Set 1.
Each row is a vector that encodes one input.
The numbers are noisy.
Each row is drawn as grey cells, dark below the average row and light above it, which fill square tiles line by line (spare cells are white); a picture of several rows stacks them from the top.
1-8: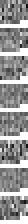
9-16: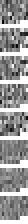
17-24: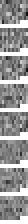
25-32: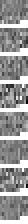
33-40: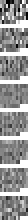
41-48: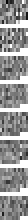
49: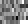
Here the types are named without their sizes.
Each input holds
a point on a line and a true/false value.
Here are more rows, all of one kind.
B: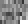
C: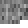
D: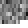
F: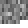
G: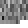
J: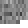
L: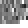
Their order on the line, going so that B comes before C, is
B, J, L, G, C, F, D.
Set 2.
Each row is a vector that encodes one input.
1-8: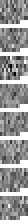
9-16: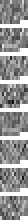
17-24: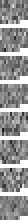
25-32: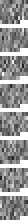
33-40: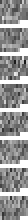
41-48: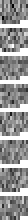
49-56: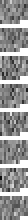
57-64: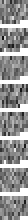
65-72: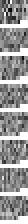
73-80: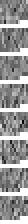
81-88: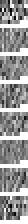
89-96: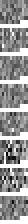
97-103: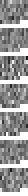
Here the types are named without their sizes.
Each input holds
a list of points on a line.
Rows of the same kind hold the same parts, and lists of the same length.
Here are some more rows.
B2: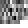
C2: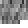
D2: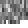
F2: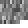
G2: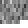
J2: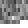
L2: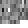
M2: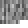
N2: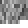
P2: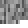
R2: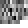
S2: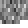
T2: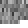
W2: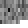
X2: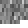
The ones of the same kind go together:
B2, R2
C2, G2, M2, N2, P2, W2
D2, F2, J2, L2, S2, T2, X2

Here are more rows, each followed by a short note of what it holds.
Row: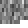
a list of one item
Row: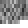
a list of two items
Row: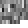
a list of one item
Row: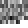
a list of two items
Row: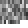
a list of one item
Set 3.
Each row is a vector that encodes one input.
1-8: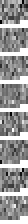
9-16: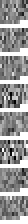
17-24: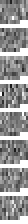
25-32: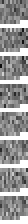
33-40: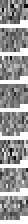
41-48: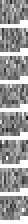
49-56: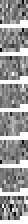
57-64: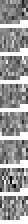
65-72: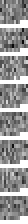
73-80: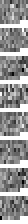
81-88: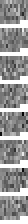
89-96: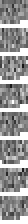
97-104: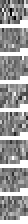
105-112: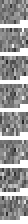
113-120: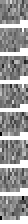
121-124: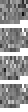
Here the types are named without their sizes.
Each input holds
a list of points on a line.
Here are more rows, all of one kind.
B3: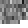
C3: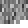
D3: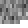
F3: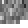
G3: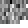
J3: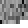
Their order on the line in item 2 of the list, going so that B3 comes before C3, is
B3, C3, D3, G3, F3, J3.
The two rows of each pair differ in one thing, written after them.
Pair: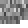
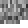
the place on the line in item 1 of the list
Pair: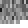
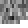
the place on the line in item 2 of the list
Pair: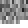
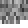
the place on the line in item 2 of the list
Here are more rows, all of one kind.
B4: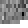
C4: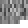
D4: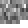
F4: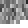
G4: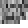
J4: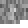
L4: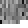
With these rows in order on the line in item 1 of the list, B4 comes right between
G4 and L4.
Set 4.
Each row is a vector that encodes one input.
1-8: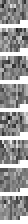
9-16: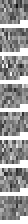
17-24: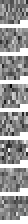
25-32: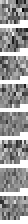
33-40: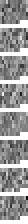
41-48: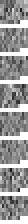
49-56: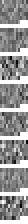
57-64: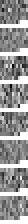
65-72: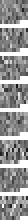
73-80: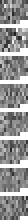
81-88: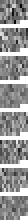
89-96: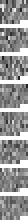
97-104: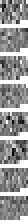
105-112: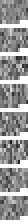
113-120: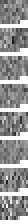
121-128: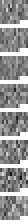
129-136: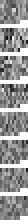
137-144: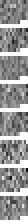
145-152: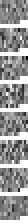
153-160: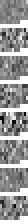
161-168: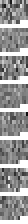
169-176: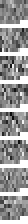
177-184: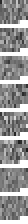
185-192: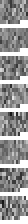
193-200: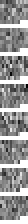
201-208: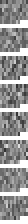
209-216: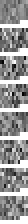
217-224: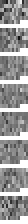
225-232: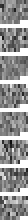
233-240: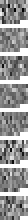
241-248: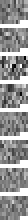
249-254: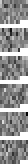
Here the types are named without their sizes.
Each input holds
a point on a circle and a point on a line.
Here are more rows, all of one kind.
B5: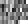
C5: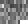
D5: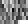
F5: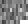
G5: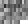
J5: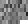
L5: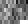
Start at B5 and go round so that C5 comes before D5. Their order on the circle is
B5, F5, G5, C5, D5, J5, L5.
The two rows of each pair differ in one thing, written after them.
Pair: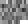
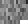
the place on the line
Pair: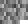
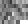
the place on the line
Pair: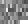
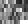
the place on the circle
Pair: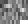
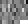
the place on the circle
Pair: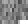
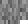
the place on the line
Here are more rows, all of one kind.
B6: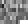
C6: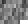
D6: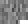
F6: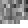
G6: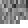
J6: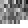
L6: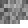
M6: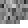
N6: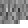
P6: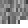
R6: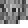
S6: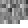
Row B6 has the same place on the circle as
F6, M6 and S6.
